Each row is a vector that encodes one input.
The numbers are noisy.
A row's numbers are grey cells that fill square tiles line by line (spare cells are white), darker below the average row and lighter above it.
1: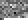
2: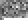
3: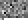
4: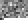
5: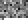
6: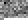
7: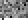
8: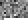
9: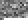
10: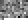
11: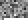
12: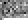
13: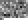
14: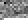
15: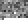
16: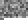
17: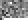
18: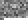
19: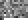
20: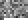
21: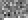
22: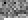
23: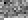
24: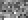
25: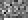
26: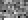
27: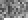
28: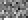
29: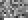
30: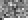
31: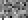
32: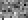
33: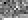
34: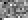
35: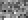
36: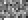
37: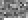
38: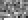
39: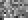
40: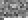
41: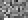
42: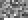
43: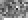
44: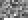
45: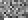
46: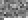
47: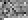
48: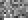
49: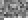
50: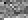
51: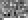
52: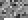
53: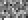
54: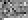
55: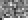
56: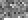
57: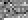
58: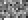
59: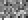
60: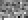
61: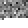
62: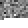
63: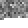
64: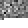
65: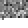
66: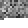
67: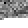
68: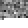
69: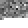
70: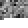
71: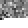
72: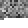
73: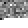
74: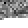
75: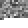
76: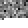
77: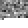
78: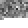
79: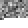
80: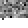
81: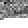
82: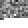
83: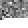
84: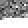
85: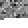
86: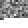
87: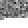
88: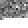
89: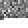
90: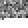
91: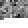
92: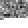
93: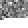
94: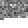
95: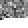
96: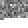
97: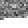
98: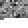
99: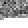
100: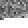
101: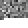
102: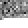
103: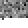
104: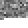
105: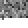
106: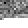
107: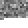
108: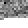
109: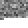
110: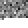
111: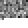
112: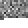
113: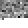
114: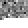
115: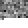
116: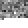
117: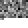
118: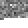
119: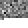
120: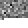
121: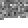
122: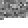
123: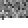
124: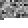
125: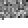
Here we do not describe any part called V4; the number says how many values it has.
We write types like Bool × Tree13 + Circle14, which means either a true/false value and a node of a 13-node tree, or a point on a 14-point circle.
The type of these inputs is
Bool × (Line5 + V4) + Circle6 × Circle6.
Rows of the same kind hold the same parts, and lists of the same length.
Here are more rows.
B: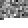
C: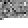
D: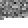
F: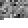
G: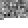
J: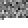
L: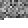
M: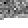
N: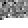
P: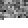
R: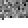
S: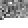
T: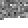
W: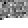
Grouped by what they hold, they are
B, F, L
C, D, G, M, N, S, T, W
J, P, R

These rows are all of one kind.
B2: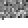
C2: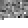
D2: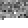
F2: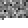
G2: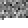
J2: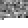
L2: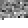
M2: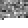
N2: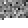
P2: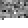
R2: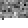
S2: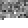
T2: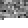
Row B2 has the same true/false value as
F2, G2 and N2.
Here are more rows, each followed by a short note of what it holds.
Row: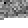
a point on each of two 6-point circles
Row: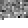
a point on a 5-point line and a true/false value
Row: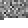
a true/false value and a value of V4
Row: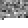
a point on a 5-point line and a true/false value
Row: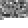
a point on each of two 6-point circles
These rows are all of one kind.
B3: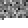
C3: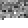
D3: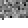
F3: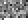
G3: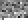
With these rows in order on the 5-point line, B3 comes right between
C3 and F3.
